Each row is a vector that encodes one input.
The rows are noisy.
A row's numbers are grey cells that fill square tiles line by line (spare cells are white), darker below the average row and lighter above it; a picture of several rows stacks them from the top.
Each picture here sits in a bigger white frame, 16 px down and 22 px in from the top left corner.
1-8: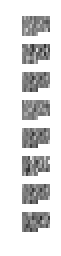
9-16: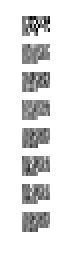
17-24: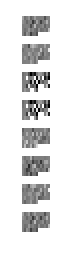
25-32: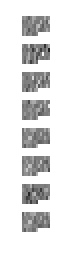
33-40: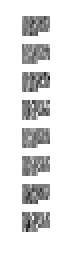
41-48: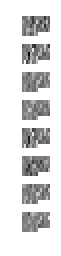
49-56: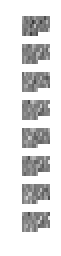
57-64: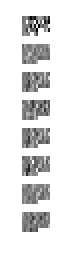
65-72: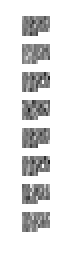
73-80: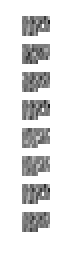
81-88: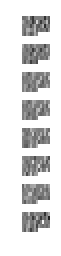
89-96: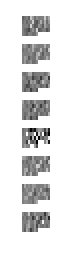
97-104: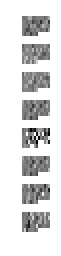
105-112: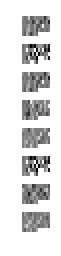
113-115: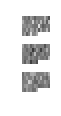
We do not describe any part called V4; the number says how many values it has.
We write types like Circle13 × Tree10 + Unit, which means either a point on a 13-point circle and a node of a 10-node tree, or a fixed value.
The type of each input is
List2(Bool × V4).
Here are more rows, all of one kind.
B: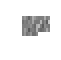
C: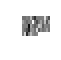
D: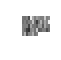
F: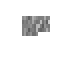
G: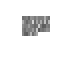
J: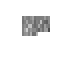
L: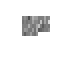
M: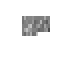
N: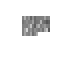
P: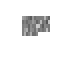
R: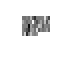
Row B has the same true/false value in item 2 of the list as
D, F, G and L.
